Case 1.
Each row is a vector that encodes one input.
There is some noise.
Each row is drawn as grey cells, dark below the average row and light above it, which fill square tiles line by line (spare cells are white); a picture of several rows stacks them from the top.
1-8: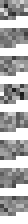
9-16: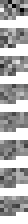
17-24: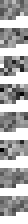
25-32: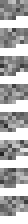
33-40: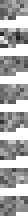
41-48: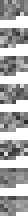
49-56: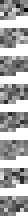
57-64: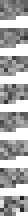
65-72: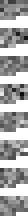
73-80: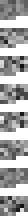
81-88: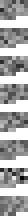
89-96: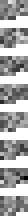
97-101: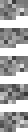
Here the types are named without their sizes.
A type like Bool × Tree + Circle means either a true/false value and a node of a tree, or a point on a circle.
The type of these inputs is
List(Line).
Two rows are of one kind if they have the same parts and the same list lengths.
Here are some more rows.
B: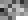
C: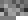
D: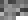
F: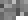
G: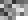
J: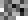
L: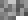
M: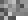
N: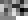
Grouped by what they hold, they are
B, C, D, G
F, L, M
J, N

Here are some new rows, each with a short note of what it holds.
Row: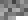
a list of one item
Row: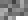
a list of one item
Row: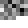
the empty list
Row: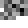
the empty list
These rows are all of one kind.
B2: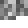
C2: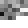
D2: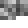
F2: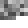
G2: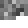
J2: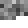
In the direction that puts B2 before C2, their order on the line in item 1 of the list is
F2, D2, B2, J2, C2, G2.
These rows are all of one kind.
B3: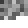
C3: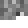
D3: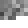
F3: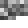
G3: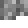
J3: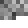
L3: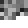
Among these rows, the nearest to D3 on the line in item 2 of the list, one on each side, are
G3 and L3.
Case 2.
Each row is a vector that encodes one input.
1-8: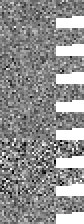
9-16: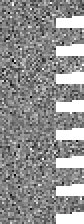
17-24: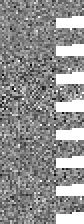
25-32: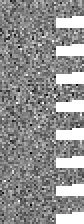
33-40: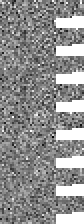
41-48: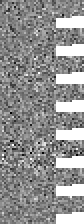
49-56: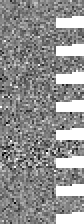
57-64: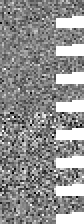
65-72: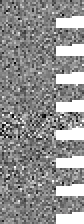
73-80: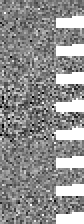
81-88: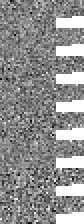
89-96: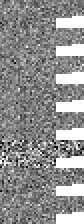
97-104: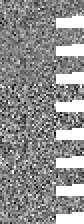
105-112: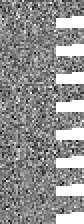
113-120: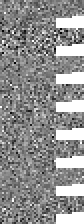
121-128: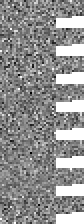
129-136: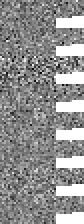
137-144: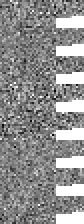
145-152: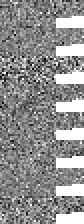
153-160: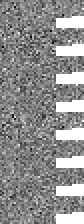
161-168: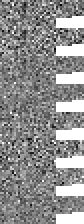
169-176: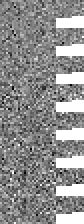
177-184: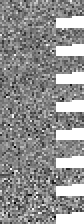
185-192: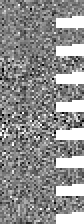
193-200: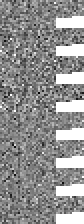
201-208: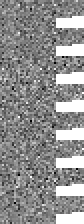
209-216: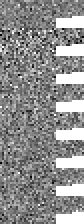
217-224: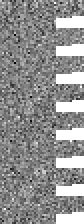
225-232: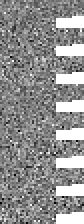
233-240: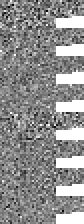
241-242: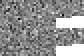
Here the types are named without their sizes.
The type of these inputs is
Bool × Bool × Bool + Line.
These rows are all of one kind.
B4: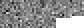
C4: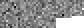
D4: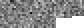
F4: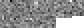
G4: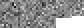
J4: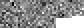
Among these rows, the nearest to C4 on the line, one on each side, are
G4 and J4.
